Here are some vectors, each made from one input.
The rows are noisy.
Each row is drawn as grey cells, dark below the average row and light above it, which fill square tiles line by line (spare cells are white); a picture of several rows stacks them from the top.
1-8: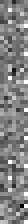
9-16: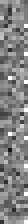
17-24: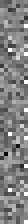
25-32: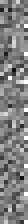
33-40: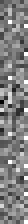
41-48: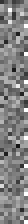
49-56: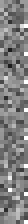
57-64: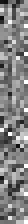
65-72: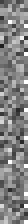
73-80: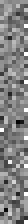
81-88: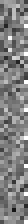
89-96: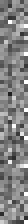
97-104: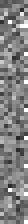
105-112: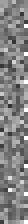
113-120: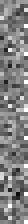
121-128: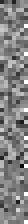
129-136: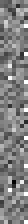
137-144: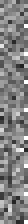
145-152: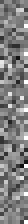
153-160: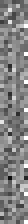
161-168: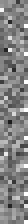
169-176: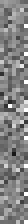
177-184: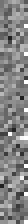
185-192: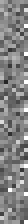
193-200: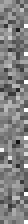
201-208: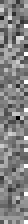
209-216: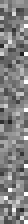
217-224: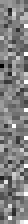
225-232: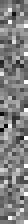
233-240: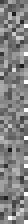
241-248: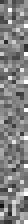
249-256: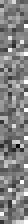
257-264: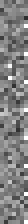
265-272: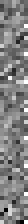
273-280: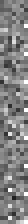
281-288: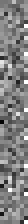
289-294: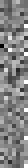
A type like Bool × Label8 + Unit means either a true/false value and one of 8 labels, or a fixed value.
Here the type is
Bool × Label5 × List2(Line9).
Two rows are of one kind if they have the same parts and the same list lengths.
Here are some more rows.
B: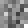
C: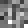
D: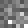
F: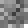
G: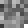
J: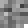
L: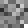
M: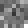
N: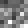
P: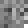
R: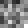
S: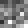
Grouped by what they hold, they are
B, G, J, L, M
C, D, N, R, S
F, P

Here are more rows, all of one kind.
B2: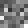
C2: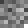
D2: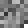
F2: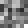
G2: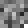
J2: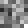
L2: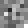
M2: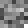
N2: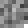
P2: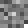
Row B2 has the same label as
C2 and L2.
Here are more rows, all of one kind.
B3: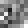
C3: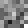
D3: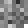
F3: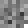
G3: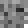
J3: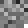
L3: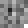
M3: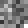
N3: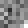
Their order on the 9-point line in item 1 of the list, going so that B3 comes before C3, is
J3, N3, B3, L3, D3, F3, C3, G3, M3.
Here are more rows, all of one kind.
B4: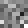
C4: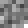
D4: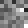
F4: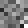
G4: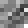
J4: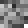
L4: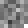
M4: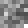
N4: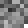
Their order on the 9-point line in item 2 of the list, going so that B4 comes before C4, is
B4, F4, D4, L4, N4, C4, J4, M4, G4.
